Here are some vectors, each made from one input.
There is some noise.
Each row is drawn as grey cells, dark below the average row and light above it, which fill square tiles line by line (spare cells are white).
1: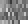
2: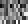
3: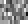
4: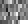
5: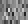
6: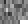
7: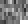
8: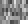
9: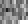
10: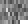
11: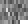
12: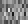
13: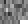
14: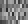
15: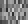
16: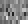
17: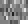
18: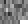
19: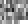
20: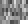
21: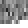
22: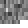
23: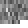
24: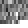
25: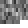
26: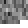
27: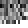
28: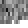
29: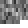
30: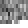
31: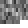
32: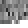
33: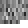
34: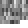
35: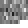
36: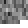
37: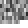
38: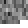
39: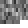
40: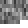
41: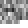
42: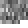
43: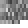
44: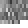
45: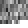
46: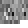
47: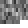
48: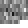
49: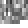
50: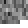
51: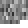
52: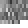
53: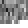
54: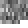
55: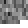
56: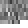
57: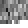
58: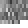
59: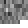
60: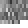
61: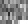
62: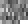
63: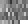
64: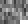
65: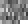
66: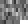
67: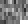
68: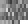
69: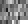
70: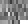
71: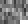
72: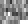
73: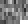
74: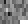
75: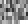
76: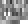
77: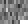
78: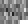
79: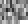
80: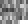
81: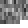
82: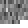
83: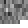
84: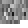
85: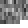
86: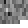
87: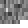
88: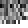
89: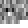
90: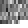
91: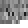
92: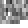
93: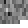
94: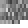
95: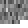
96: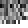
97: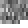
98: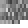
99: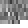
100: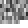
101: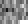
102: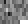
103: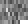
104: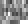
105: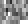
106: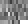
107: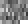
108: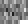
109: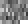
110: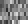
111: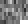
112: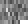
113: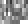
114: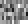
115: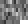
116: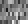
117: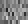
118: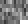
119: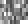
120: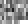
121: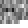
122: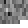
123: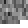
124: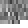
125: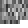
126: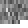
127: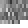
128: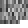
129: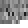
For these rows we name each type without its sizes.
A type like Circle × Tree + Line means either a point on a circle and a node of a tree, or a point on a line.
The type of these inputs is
List(Line).
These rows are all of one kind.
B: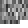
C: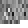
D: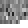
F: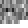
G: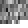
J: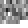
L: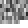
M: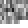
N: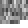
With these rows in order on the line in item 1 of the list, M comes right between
J and L.
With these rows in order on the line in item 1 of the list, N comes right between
D and F.
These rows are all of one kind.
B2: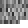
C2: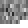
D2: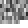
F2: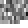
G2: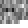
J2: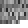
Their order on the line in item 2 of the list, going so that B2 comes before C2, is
B2, C2, F2, J2, D2, G2.
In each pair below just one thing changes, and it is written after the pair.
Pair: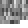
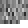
the place on the line in item 1 of the list
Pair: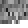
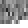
the place on the line in item 1 of the list
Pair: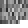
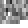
the place on the line in item 1 of the list
